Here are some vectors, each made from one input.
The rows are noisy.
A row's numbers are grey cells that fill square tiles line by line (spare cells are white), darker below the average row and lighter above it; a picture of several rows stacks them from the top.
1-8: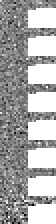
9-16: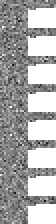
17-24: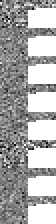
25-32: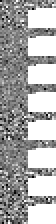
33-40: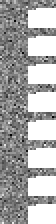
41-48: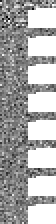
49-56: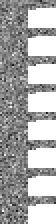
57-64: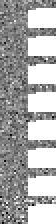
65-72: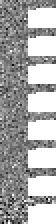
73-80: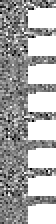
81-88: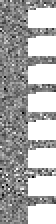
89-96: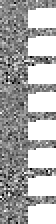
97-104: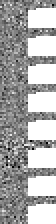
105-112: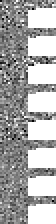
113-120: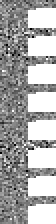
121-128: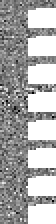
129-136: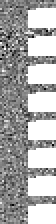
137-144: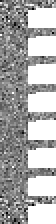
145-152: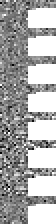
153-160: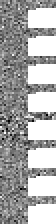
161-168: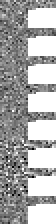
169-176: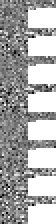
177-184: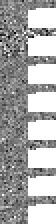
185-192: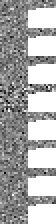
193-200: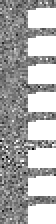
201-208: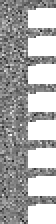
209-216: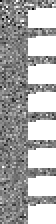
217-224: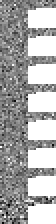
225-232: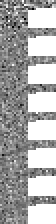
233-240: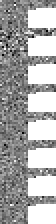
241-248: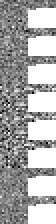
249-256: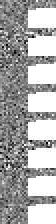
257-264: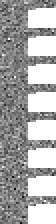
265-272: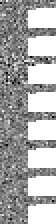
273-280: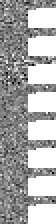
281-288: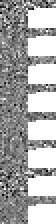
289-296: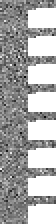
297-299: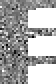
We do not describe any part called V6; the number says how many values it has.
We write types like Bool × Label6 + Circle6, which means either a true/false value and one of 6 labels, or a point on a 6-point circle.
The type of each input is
(Bool × Circle8 + V6) × Line5 × Line5 × Line5 × Line5 × Line5 + Tree8.
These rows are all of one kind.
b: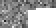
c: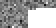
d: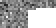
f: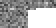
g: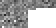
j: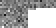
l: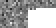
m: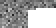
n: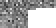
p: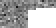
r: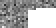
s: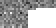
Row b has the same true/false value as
c and l.
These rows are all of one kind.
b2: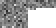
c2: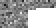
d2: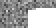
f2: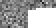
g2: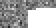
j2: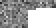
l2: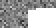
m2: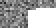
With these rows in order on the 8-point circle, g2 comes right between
d2 and m2.
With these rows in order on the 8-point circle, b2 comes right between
c2 and l2.
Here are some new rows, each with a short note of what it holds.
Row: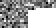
a node of an 8-node tree
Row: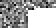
a node of an 8-node tree
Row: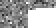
a point on an 8-point circle, a point on each of five 5-point lines and a true/false value
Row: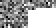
a node of an 8-node tree
